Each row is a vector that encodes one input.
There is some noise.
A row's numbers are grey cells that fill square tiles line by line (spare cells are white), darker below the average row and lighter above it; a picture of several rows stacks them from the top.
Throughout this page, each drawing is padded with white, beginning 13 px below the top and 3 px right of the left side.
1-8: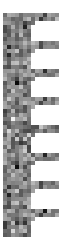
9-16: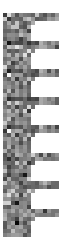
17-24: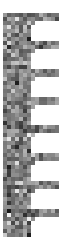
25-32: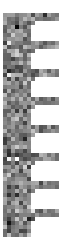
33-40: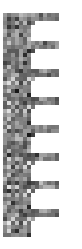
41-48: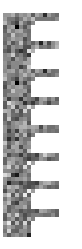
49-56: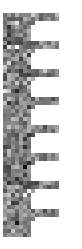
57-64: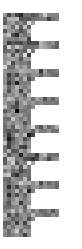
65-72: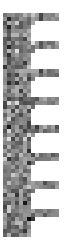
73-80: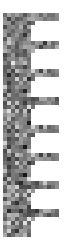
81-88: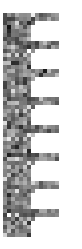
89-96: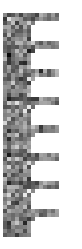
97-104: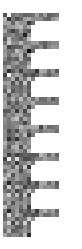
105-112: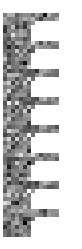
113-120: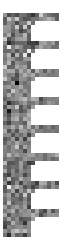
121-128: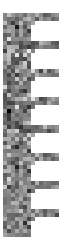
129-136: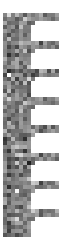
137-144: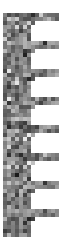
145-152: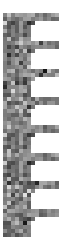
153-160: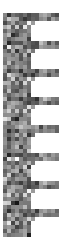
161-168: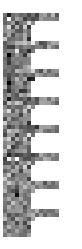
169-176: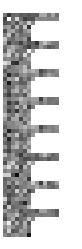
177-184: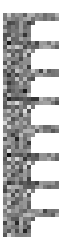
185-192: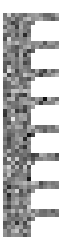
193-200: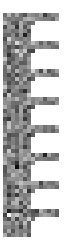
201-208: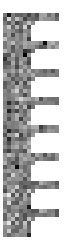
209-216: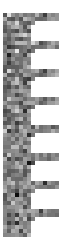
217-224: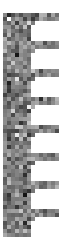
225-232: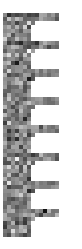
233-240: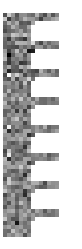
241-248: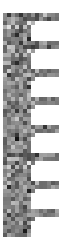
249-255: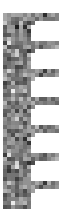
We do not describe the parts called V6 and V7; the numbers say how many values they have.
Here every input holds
either a point on a 9-point line and a value of V7, or a list of up to two items, each a true/false value and a value of V6.
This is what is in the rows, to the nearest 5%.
About 35% of them hold a point on a 9-point line and a value of V7. The rest are lists of up to two items, each a true/false value and a value of V6: a few of all rows are empty, 30% hold one and 35% two.
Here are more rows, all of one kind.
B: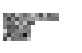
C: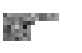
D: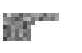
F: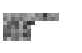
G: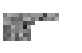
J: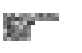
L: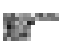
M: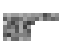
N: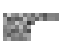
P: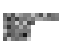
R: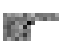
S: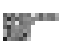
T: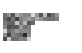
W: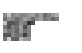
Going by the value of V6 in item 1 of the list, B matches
J, L, S and T.
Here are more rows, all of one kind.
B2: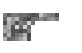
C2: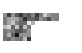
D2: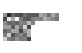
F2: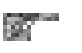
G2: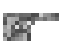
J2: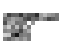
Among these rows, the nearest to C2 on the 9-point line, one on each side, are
F2 and J2.
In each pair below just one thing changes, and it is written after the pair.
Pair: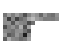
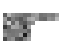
the true/false value in item 1 of the list
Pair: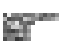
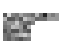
the true/false value in item 2 of the list
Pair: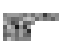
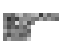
the value of V6 in item 1 of the list
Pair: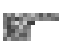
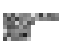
the value of V6 in item 2 of the list
